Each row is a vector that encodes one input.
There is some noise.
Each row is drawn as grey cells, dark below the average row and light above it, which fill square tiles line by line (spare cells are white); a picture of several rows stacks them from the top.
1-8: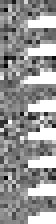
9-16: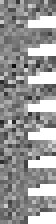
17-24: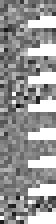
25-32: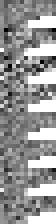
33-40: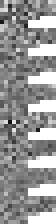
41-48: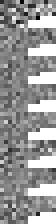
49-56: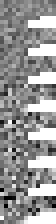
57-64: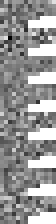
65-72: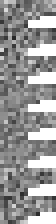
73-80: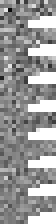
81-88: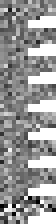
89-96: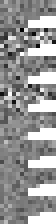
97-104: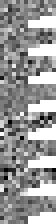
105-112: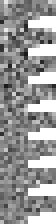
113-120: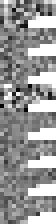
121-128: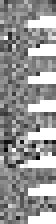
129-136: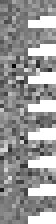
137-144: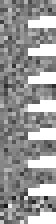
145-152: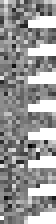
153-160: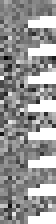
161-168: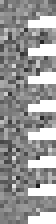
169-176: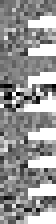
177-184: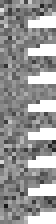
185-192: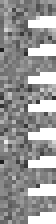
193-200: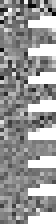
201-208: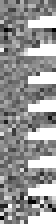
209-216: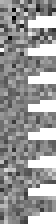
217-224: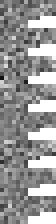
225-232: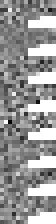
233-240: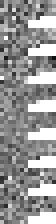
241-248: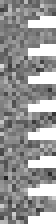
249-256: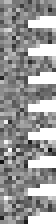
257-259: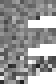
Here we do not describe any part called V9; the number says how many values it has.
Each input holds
either a node of a 13-node tree and a true/false value, or a value of V9.
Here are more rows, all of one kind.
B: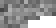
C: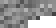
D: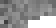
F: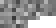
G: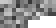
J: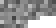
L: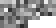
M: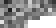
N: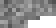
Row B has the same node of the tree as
D, L and M.
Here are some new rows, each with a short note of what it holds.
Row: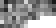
a node of a 13-node tree and a true/false value
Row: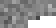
a node of a 13-node tree and a true/false value
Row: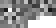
a value of V9
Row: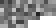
a value of V9
